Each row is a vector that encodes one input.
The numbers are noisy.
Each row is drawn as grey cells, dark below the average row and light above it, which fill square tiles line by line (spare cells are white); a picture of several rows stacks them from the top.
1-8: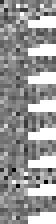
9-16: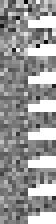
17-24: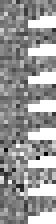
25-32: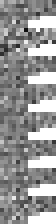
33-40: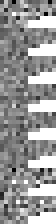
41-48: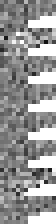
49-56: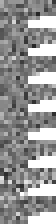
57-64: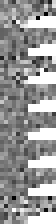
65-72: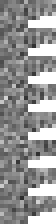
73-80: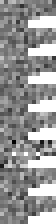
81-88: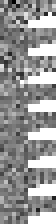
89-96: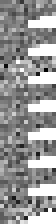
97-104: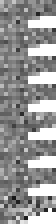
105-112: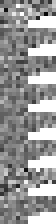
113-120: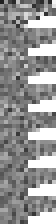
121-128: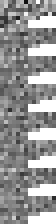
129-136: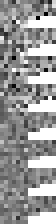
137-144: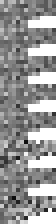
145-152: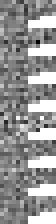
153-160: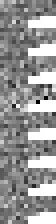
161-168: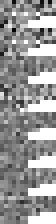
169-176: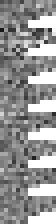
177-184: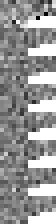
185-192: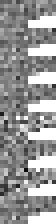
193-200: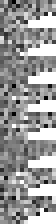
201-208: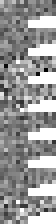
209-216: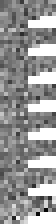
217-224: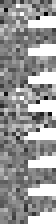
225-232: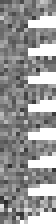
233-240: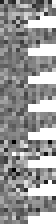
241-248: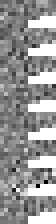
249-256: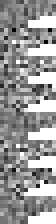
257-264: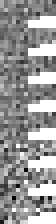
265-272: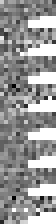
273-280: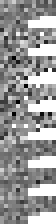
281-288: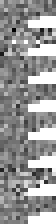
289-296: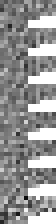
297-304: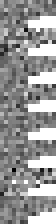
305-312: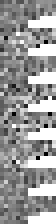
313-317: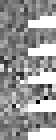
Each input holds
either one of 9 labels, or a node of a 17-node tree and a true/false value.
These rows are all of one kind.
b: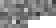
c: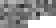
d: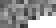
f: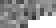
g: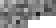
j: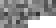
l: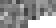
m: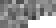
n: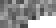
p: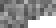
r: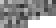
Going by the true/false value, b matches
c, g, j and r.
